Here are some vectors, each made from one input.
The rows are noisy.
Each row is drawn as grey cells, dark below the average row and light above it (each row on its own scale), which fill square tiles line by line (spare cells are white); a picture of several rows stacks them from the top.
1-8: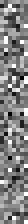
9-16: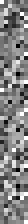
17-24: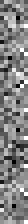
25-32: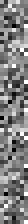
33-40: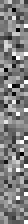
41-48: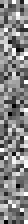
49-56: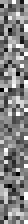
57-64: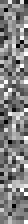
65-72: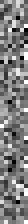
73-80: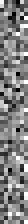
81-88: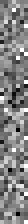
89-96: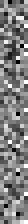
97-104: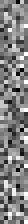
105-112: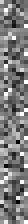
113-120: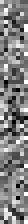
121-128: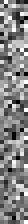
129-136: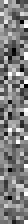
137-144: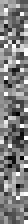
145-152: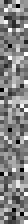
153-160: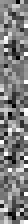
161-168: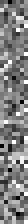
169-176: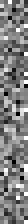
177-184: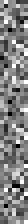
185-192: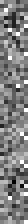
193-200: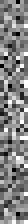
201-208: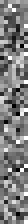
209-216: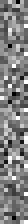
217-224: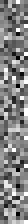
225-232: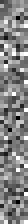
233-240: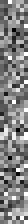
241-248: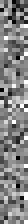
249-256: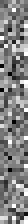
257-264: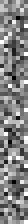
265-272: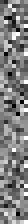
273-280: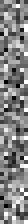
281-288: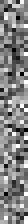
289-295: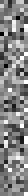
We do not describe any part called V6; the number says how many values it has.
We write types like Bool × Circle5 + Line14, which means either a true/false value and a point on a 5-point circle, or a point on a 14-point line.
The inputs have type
Circle8 + Circle9 × (Circle9 + V6) + Unit.
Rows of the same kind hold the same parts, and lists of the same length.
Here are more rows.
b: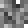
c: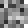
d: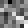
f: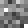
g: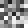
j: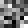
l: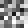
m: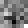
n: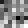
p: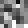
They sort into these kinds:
b, f, n
c, d
g, l
j, m, p

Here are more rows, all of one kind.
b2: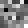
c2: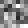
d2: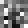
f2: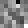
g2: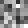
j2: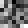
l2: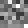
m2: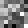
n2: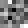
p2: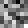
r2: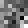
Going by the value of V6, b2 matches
m2 and r2.
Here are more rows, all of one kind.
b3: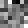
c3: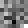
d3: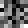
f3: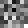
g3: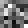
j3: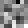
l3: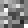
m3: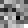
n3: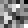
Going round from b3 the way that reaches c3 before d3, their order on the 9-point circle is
b3, f3, m3, j3, n3, l3, g3, c3, d3.
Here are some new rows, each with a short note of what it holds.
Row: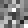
a point on each of two 9-point circles
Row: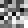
a fixed value
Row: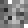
a point on each of two 9-point circles
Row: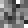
a point on each of two 9-point circles
